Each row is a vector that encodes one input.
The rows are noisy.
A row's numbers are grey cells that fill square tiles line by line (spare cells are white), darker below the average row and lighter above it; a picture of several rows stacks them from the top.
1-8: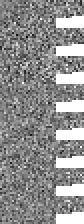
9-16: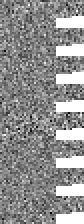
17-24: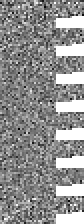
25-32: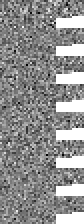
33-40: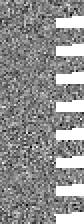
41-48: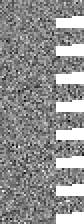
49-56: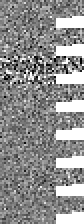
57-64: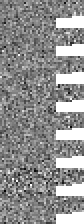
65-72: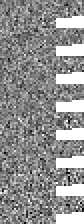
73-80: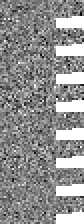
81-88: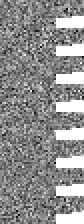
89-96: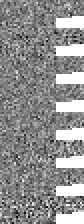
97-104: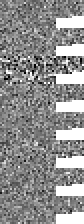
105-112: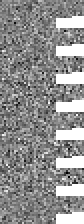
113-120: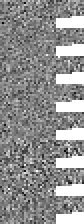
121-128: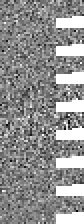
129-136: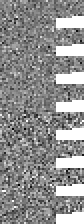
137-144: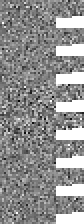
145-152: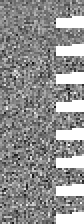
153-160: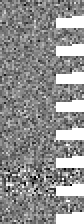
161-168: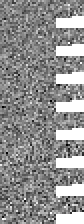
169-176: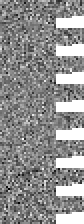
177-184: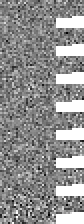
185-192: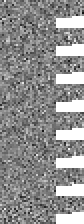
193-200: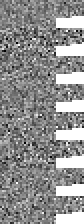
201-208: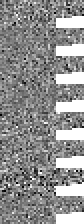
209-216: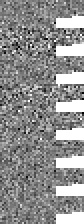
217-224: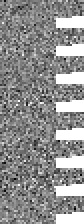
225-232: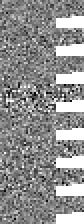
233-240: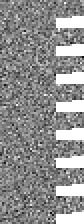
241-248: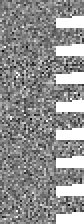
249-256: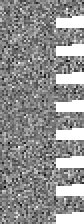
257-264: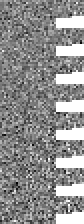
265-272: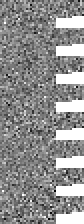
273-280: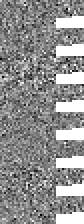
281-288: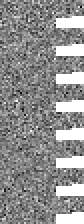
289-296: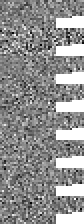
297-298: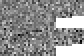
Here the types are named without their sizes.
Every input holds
a list of items, each a point on a line and a true/false value.
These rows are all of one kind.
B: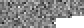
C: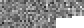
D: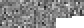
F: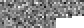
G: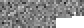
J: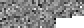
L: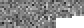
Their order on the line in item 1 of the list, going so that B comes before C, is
G, B, J, F, C, L, D.
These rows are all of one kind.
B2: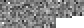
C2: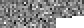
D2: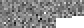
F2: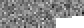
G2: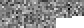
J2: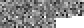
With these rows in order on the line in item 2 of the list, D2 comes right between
C2 and F2.
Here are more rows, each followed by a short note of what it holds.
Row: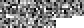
the empty list
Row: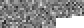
a list of two items
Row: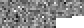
a list of one item
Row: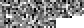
the empty list
